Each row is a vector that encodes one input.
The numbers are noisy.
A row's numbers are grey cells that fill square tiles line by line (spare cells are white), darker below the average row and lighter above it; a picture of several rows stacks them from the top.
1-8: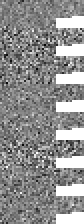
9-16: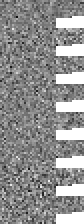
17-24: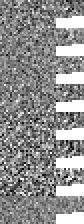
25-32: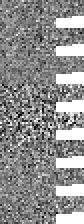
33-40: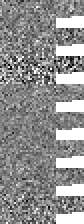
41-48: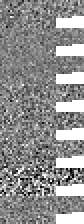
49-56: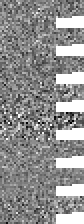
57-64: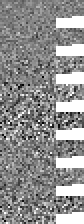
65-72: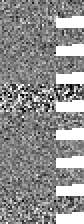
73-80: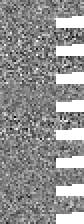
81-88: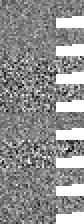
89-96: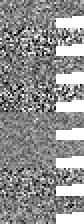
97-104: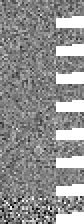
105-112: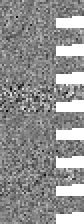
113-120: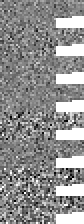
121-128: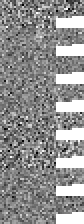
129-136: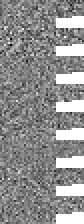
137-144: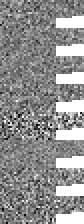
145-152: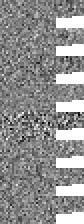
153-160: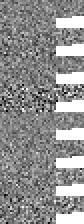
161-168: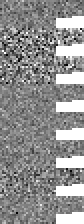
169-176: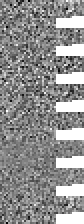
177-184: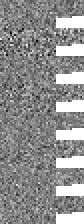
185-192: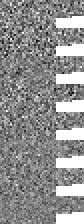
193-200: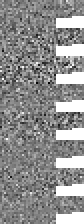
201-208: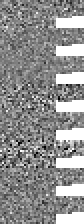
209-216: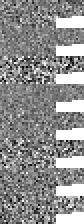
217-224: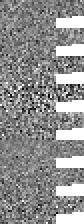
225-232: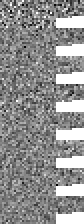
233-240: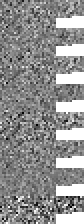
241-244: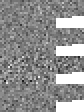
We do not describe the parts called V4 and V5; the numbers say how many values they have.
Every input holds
a point on a 10-point circle, together with either a point on each of two 9-point circles and a value of V4, or a value of V5.
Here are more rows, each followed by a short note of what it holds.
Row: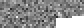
a point on a 10-point circle and a value of V5
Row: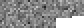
a point on each of two 9-point circles, a point on a 10-point circle and a value of V4
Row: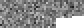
a point on a 10-point circle and a value of V5
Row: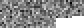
a point on a 10-point circle and a value of V5
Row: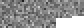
a point on each of two 9-point circles, a point on a 10-point circle and a value of V4
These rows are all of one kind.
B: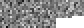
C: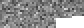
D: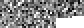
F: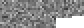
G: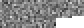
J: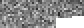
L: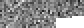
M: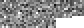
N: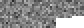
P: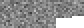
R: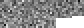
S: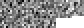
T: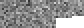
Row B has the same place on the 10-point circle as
C, J, M and S.
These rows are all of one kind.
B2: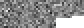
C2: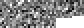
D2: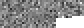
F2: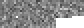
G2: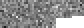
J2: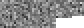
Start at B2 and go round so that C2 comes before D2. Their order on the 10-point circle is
B2, F2, G2, J2, C2, D2.
